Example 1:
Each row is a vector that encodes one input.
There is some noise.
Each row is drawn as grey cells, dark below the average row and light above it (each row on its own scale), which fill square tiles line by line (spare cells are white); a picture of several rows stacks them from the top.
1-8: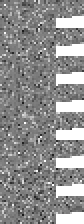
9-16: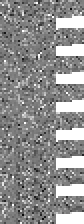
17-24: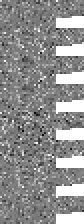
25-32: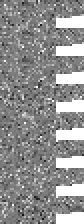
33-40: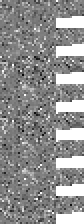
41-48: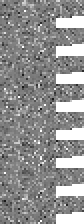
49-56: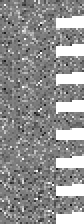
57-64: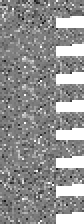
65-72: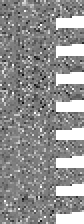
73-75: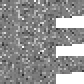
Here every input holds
a list of up to two points on a 4-point line.
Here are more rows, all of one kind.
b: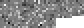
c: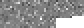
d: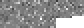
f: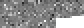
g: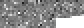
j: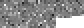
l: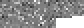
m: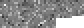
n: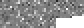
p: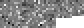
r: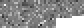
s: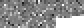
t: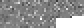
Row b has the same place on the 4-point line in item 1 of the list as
m, p and r.
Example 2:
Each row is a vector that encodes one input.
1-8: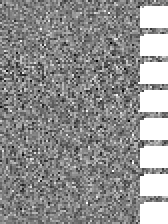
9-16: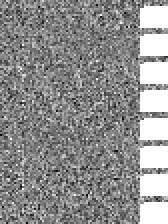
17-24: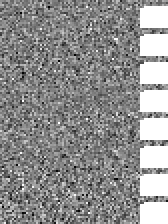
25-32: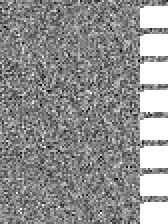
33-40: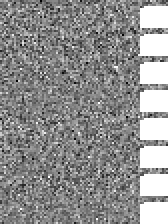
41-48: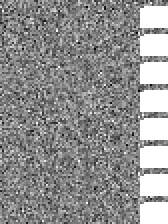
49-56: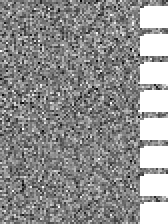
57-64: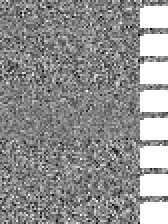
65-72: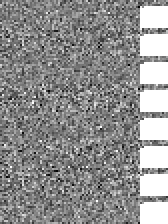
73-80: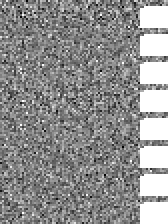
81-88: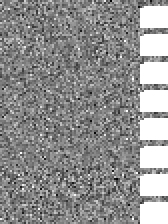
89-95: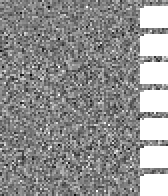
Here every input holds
either a fixed value, or one of 5 labels and a true/false value.
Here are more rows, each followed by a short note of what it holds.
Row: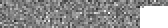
a fixed value
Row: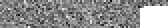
one of 5 labels and a true/false value
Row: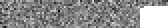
one of 5 labels and a true/false value
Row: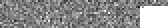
a fixed value
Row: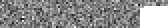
one of 5 labels and a true/false value
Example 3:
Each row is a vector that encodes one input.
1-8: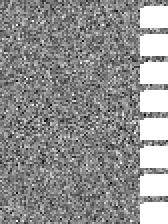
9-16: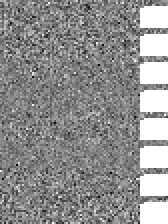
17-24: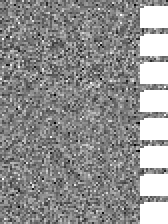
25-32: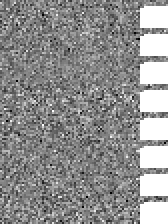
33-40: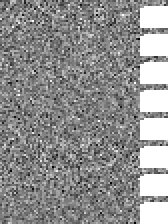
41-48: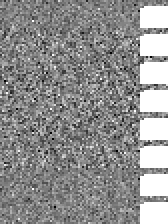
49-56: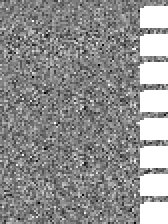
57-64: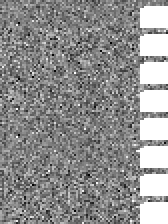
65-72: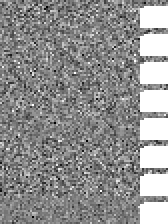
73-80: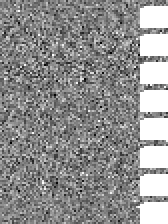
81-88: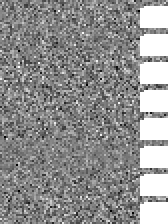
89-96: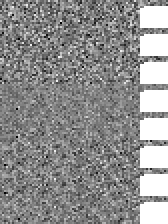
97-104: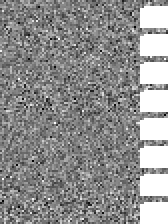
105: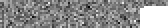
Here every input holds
either one of 5 labels, or four true/false values.
